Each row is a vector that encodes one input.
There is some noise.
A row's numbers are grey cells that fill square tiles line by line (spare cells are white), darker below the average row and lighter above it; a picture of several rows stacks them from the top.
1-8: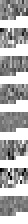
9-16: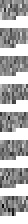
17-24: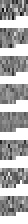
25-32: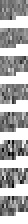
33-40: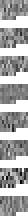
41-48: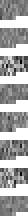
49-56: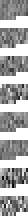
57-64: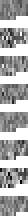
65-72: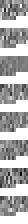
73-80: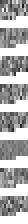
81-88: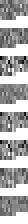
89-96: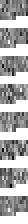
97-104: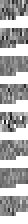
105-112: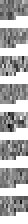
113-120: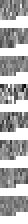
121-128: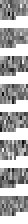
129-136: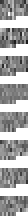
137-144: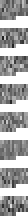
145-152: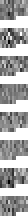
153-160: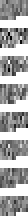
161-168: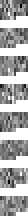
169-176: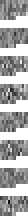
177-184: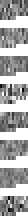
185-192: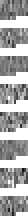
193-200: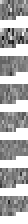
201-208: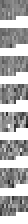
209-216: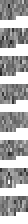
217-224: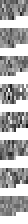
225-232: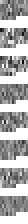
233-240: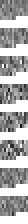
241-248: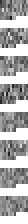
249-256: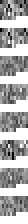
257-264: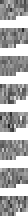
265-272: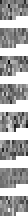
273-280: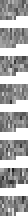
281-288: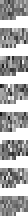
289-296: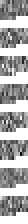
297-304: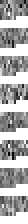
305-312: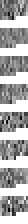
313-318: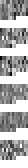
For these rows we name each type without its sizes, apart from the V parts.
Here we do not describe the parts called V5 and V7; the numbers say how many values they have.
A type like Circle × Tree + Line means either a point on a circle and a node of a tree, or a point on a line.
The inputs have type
(Bool × Bool × Bool × Bool + V5) × V7 + List(Line).
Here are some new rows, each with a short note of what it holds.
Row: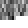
a list of two items
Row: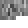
the empty list
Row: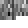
the empty list
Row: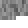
a value of V5 and a value of V7
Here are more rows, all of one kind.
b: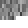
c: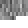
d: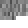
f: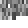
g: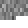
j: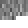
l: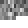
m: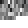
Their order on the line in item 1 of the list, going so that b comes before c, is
b, f, c, j, d, l, g, m.
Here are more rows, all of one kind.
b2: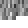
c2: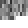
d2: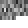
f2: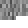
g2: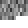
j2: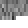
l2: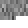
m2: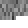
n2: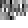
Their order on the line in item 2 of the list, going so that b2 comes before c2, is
n2, j2, b2, m2, f2, d2, g2, l2, c2.
